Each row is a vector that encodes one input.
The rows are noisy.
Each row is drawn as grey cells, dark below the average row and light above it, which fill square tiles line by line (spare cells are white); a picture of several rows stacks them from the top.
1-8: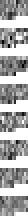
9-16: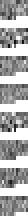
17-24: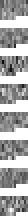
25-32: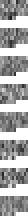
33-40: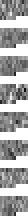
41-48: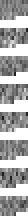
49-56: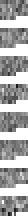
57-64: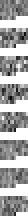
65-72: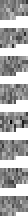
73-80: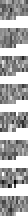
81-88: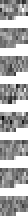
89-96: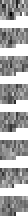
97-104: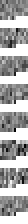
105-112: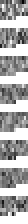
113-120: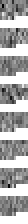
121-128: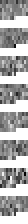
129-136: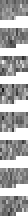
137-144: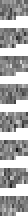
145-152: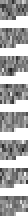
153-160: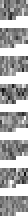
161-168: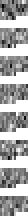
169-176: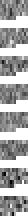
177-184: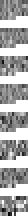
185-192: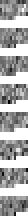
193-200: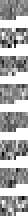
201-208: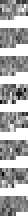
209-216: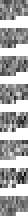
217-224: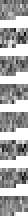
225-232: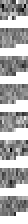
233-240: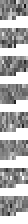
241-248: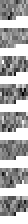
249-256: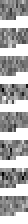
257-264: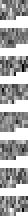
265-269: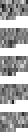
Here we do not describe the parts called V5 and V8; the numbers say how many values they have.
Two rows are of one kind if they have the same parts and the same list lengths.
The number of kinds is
3.
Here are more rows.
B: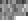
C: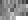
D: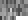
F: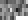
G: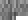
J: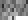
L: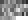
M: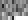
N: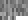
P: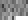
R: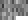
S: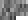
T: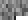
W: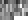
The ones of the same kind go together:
B, D, F, L, N, R
C, J, M, P, W
G, S, T

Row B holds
a value of V8.
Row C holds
a node of a 9-node tree and a value of V8.
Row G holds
a node of a 12-node tree and a value of V5.
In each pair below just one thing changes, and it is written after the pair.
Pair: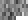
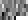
the value of V5
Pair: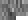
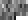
the node of the tree
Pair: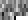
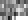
the value of V5
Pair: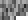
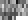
the node of the tree
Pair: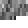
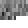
the node of the tree
